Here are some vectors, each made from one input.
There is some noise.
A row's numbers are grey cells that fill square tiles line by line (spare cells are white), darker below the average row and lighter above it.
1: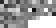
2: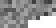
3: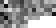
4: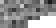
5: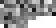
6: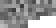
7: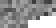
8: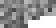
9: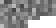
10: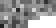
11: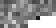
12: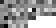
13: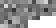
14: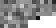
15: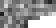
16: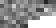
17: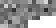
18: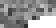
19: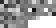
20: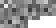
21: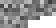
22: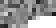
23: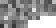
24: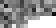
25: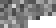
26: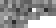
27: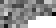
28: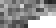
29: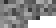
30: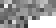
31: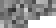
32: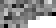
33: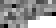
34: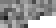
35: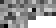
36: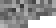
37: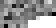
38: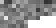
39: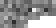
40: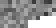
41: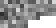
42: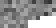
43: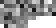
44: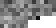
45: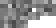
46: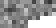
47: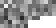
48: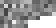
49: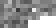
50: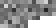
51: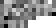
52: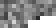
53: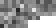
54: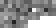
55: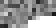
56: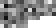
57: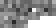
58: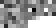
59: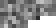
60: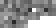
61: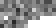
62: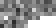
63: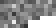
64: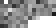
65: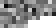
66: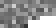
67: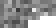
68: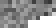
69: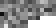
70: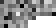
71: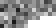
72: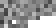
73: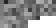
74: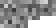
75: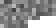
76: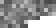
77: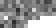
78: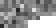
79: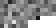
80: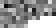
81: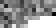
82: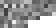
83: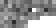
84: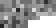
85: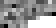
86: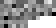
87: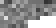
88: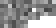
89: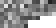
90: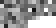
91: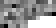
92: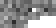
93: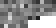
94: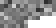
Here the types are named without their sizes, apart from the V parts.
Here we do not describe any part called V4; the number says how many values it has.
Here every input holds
a label and a true/false value, together with either a point on a circle, or a list of values of V4.
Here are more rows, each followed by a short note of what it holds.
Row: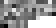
a point on a circle, a label and a true/false value
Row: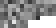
a label and a true/false value, together with a list of one item
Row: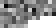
a point on a circle, a label and a true/false value
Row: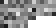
a point on a circle, a label and a true/false value
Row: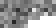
a label and a true/false value, together with the empty list
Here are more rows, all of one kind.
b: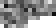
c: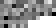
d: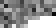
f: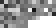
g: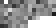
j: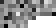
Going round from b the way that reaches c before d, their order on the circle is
b, f, j, c, g, d.
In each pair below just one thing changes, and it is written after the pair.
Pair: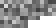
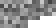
the value of V4 in item 2 of the list
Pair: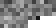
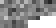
the value of V4 in item 1 of the list
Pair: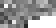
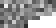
the true/false value
